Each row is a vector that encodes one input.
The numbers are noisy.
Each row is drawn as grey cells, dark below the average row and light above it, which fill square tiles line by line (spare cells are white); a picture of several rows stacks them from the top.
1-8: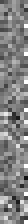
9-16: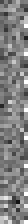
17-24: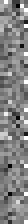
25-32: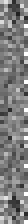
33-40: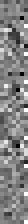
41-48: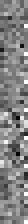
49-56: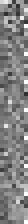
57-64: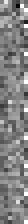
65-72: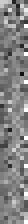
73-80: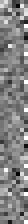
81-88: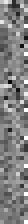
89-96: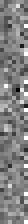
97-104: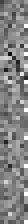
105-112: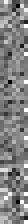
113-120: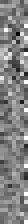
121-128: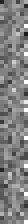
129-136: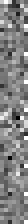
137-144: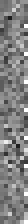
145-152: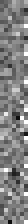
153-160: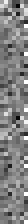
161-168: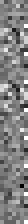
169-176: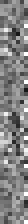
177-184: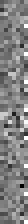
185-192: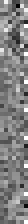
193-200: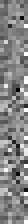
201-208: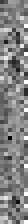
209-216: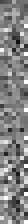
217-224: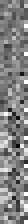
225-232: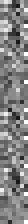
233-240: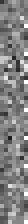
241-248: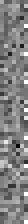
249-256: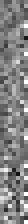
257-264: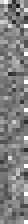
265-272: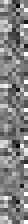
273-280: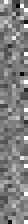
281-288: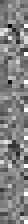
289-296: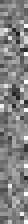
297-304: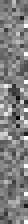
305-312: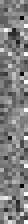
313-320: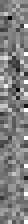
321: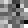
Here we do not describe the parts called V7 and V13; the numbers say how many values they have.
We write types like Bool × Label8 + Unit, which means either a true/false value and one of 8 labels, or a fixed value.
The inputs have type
(Bool × Circle5 + Unit) × V7 × V13 + Line12.
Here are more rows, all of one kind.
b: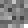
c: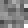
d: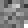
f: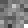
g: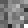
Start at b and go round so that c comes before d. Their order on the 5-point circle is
b, c, g, f, d.
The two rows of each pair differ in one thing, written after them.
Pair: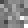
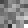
the value of V13
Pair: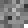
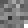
the true/false value
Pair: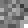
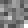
the value of V13
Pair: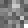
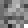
the value of V13
